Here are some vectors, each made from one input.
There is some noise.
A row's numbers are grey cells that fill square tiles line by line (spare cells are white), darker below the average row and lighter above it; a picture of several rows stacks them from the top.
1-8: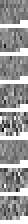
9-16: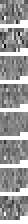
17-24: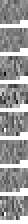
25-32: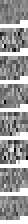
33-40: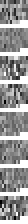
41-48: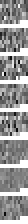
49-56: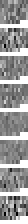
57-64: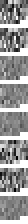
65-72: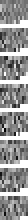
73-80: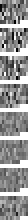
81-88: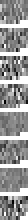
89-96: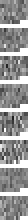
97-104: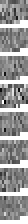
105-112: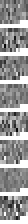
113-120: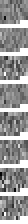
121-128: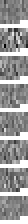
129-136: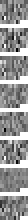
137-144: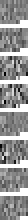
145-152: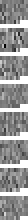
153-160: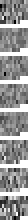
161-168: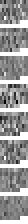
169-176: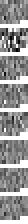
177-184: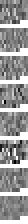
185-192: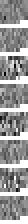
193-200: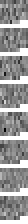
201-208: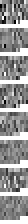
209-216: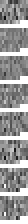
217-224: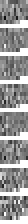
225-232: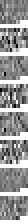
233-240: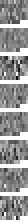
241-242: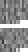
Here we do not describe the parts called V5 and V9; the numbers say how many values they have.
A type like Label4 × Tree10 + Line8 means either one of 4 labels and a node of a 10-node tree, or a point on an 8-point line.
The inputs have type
(Label6 + Label7 × V9) × V5 + Tree10.
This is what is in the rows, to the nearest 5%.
About 30% of them hold a node of a 10-node tree. The rest hold a value of V5, together with either one of 6 labels, or one of 7 labels and a value of V9.
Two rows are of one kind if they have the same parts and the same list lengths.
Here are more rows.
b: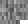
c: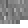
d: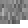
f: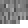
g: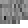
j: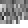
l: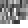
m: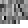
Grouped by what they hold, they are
b, c, d, g, j, l
f
m

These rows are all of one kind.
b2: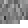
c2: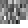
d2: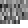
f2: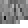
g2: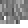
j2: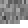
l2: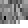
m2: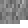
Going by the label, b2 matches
c2 and d2.
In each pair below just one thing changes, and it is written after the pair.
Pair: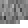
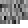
the label
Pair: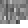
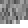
the value of V9
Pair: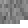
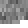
the value of V9
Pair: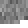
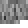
the value of V5
